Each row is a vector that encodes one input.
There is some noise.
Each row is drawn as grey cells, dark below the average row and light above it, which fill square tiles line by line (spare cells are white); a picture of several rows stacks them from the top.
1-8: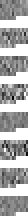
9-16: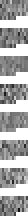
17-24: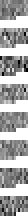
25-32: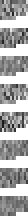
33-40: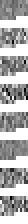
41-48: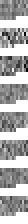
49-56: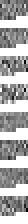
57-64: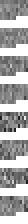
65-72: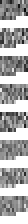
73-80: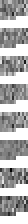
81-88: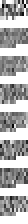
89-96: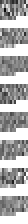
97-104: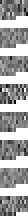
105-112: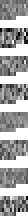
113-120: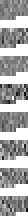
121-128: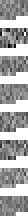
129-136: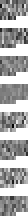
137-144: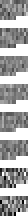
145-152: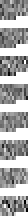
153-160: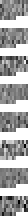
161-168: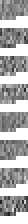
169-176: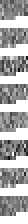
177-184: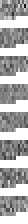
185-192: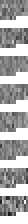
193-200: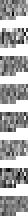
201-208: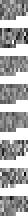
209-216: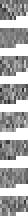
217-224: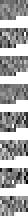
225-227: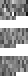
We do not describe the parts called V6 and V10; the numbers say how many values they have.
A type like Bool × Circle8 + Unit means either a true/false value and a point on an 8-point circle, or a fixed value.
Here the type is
(Bool × (Tree11 + Unit) + V6) × Label7 × V10.
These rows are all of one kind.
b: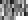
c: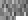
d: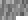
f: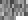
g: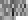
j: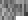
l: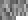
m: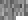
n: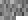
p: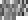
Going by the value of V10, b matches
j, n and p.
